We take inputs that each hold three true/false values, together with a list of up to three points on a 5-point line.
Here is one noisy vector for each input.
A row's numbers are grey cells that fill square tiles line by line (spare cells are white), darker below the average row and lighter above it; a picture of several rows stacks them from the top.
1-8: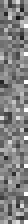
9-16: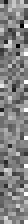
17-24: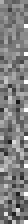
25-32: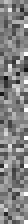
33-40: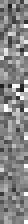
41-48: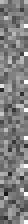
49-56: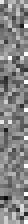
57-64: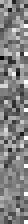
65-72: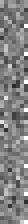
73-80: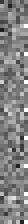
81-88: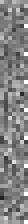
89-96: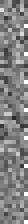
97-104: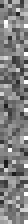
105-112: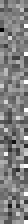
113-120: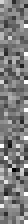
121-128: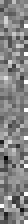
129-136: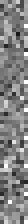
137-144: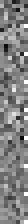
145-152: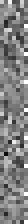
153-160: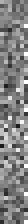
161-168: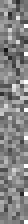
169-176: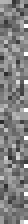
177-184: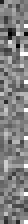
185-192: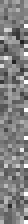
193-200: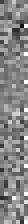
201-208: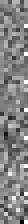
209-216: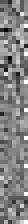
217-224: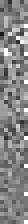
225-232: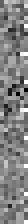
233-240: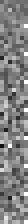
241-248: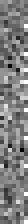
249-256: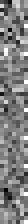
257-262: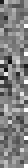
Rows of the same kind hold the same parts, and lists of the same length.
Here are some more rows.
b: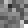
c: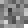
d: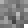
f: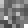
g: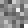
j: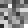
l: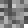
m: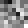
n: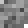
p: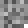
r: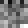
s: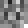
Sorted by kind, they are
b, d, g, l
c, n, s
f
j, m, p, r

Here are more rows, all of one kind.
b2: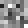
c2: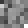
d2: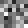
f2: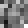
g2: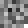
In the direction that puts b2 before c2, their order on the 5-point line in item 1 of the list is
b2, f2, d2, c2, g2.
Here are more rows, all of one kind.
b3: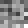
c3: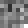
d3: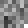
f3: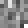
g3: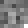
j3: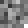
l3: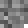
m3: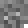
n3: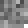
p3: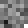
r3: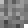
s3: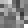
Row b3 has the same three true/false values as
f3, l3, p3 and s3.
